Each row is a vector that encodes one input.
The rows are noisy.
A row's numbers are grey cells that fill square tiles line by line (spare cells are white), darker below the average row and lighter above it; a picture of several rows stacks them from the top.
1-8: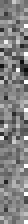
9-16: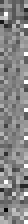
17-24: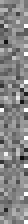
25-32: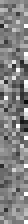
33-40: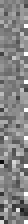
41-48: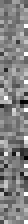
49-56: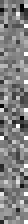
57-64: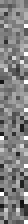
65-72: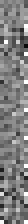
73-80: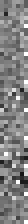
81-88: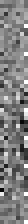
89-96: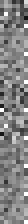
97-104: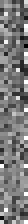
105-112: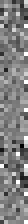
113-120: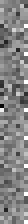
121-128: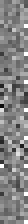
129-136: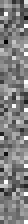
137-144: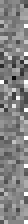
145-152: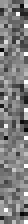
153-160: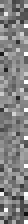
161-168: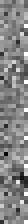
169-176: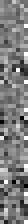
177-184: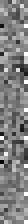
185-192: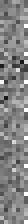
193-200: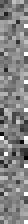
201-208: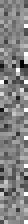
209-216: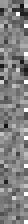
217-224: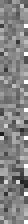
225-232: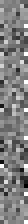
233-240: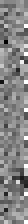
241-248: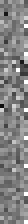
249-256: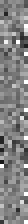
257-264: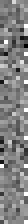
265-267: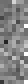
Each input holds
either one of 7 labels and a point on a 6-point line, or a point on a 15-point line.
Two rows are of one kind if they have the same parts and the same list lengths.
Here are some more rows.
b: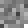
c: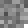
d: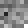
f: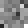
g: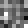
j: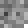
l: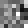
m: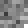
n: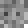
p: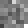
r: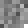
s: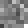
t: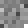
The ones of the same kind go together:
b, c, d, f, j, m, n, p, r, s, t
g, l

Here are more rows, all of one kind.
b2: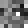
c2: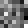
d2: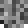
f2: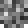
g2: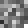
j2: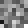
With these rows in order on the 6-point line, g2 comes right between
b2 and j2.
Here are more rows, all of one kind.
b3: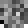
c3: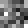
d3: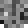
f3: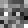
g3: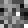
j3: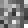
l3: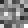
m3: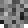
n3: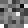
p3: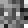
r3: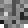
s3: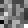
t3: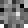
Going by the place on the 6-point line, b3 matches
n3, s3 and t3.
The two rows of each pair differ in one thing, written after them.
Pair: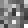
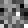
the label
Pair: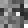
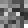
the place on the 6-point line
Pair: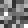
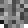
the label
